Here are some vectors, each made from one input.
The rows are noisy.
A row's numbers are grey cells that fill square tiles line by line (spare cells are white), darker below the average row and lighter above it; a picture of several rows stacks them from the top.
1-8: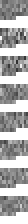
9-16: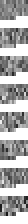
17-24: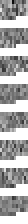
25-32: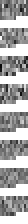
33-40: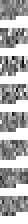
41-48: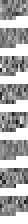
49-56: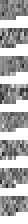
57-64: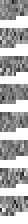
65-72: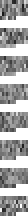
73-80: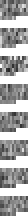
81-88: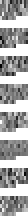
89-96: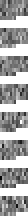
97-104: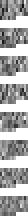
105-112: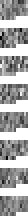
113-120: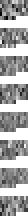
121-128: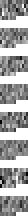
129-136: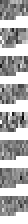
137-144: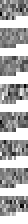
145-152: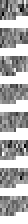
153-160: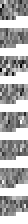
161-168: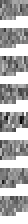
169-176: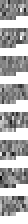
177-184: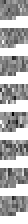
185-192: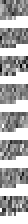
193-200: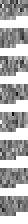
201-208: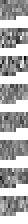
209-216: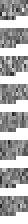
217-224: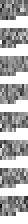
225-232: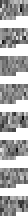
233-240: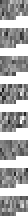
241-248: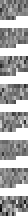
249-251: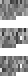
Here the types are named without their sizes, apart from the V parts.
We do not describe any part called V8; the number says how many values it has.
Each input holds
either two labels, or a value of V8.
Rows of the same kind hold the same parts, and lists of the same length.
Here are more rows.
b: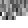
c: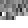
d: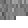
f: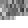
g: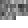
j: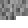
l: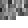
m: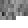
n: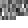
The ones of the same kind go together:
b, c, f, n
d, g, j, l, m

